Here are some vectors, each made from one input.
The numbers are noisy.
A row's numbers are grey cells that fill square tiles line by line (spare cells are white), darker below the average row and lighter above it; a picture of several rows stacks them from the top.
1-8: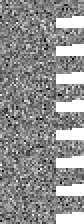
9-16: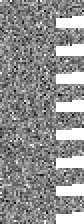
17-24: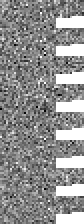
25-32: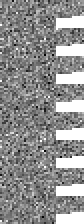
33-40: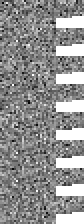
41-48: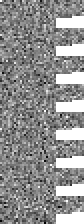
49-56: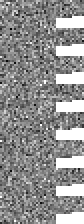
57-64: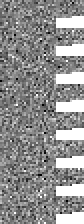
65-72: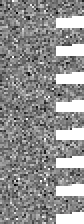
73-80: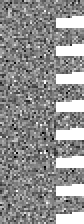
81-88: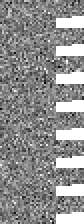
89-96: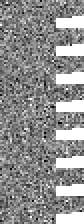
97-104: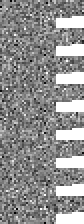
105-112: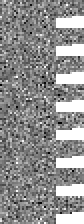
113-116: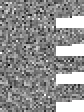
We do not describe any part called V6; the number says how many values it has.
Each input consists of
one of 12 labels, a true/false value and a value of V6.
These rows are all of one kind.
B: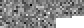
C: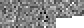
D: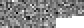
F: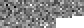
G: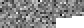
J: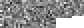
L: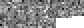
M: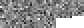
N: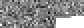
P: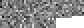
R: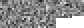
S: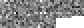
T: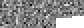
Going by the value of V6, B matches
G, M and R.
